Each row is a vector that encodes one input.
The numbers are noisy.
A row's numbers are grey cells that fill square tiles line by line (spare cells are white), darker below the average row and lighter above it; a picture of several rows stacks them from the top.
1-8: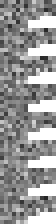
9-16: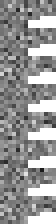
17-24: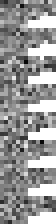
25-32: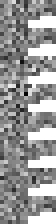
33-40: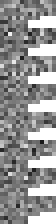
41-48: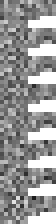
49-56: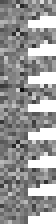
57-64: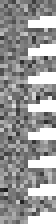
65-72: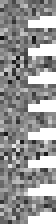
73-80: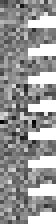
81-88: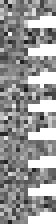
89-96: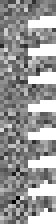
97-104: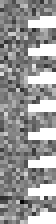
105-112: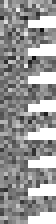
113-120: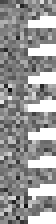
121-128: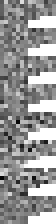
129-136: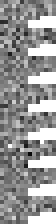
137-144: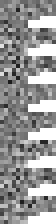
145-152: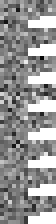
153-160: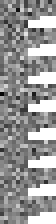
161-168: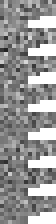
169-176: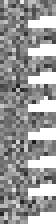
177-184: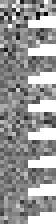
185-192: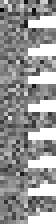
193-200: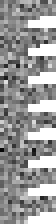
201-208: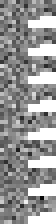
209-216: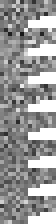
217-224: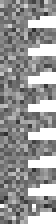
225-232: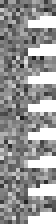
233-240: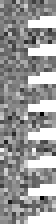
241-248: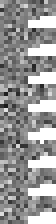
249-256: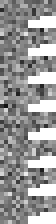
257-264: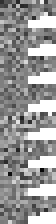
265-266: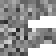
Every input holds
a point on a 5-point circle.
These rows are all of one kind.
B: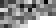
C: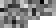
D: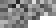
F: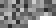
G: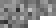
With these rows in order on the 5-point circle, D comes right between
B and F.
